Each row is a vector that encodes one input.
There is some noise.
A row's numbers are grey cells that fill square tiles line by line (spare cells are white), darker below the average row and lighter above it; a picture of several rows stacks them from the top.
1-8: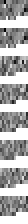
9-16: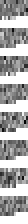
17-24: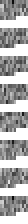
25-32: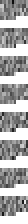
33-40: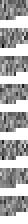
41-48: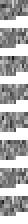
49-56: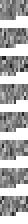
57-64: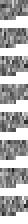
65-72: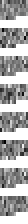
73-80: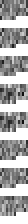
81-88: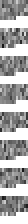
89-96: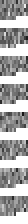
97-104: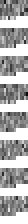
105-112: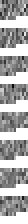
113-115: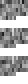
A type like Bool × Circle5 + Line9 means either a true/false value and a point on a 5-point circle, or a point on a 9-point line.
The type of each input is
Bool × Bool × Bool × Bool + List3(Line6).
